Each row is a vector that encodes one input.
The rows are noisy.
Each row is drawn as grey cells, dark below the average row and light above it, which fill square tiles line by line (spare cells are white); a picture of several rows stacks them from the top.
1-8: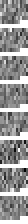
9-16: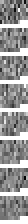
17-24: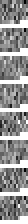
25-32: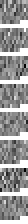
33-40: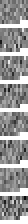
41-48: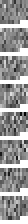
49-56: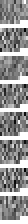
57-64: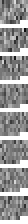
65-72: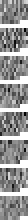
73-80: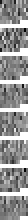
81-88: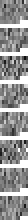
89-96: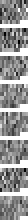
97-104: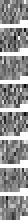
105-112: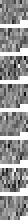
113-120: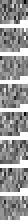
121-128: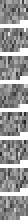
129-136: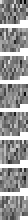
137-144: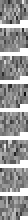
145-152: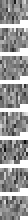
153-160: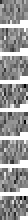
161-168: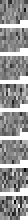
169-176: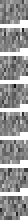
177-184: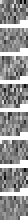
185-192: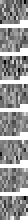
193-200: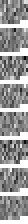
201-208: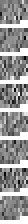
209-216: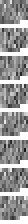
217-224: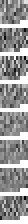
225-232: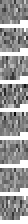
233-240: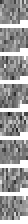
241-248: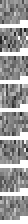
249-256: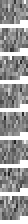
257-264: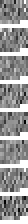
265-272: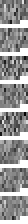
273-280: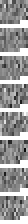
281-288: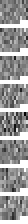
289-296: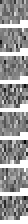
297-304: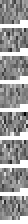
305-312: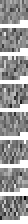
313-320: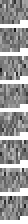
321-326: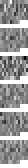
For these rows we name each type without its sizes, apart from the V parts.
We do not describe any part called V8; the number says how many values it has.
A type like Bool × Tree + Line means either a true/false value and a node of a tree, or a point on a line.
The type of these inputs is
(Circle + V8) × List(Line).
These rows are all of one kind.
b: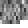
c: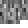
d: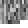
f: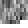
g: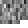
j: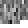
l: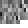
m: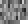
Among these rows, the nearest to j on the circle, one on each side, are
d and g.
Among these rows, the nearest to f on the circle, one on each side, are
b and d.
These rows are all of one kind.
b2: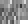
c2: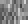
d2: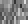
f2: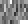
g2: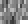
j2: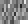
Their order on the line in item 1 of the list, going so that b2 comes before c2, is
b2, j2, f2, d2, c2, g2.
